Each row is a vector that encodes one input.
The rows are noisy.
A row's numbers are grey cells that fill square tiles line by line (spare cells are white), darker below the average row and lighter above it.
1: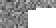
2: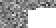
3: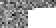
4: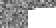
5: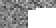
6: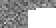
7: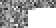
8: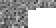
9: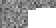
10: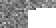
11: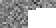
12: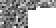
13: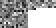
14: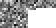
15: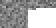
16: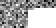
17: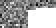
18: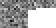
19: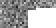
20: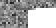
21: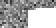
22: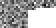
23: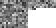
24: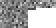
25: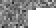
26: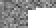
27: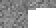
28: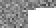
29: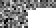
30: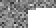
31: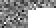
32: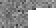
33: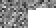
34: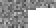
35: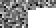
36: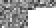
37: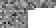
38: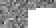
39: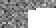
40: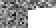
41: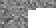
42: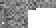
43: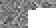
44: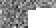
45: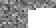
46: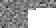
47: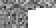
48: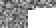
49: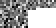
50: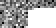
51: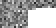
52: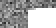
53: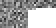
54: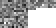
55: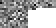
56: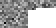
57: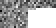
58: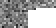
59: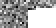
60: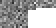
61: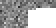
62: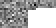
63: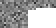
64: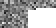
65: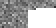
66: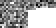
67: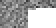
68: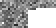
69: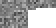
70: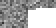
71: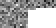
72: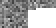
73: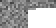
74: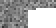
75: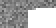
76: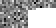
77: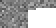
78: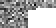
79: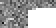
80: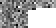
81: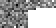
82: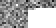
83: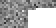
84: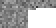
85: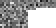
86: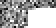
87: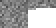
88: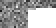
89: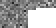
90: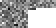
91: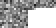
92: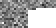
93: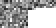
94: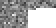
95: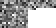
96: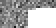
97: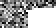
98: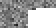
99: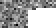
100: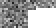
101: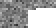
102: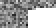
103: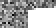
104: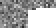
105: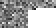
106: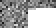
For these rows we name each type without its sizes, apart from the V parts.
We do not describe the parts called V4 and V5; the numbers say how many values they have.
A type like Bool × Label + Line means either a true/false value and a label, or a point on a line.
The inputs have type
Circle × Circle × V4 × V5 + Unit.
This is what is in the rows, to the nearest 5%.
About 95% of them hold a point on each of two circles, a value of V4 and a value of V5. The rest hold a fixed value.
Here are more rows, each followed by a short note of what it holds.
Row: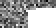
a fixed value
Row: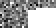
a fixed value
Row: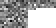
a point on each of two circles, a value of V4 and a value of V5
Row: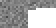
a point on each of two circles, a value of V4 and a value of V5
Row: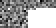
a fixed value
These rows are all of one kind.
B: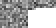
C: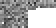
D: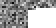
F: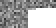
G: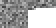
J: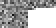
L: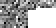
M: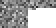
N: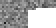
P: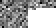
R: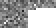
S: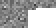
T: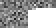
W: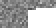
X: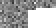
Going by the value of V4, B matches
C, G, L and M.
